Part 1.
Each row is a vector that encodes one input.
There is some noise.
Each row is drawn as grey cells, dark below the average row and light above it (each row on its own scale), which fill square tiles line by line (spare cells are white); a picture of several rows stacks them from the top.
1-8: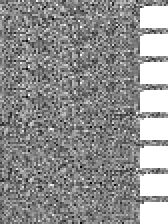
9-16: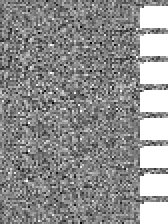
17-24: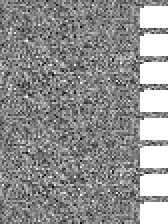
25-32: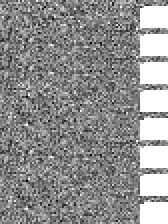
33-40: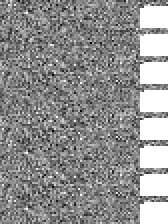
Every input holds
a point on a 5-point line.
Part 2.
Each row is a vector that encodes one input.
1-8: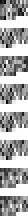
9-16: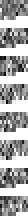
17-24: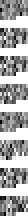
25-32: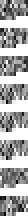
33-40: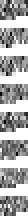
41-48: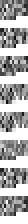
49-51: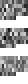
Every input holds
one of 10 labels.
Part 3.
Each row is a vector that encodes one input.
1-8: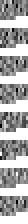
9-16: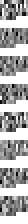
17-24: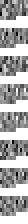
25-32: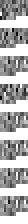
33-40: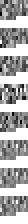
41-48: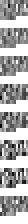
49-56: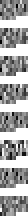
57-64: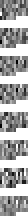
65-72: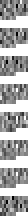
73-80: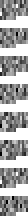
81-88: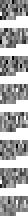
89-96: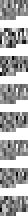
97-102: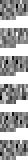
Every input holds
a point on a 19-point line.
